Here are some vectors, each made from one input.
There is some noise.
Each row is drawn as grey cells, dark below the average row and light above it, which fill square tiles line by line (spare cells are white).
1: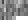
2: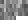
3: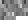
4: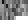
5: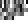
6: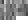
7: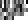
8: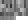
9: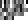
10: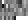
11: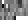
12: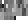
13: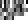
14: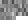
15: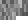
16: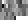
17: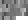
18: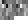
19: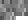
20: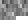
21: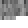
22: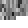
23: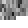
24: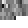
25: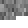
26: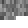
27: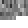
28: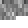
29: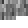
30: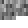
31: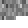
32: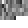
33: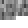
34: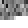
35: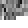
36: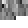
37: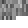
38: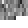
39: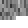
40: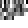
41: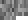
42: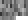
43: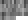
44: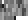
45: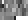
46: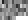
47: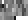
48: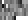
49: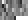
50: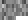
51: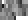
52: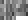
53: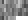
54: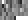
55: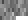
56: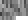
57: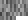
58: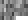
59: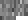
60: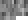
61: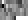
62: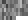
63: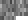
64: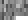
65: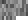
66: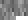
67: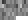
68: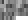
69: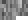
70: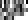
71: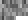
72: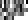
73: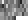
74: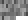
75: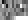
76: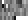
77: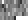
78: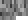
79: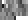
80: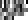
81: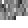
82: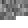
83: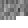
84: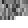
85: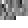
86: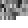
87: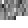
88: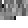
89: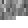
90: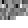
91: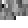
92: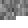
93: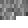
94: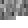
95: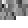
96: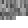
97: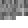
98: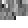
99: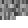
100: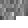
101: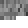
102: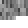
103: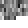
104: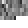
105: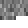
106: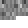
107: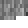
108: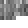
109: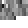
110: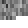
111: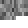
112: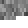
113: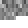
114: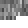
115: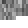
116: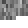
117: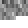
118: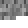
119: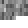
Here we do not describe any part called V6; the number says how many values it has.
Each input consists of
a list of up to two items, each a true/false value and a value of V6.
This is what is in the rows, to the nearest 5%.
All of them are lists of up to two items, each a true/false value and a value of V6: about 5% are empty, 30% hold one and 65% two.
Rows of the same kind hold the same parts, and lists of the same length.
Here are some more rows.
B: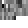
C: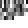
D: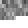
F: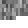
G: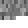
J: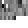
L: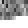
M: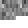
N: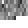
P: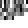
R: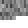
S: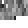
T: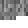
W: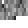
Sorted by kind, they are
B, J, N, S, W
C, P
D, F, G, L, M, R, T

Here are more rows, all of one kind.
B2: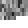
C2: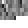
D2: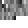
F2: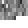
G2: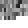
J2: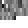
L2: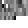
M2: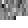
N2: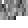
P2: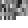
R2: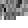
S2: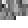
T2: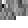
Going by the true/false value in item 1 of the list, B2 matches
G2, P2 and R2.
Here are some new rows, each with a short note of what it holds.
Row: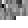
a list of one item
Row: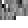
a list of one item
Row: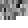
a list of one item
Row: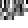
the empty list
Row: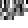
the empty list
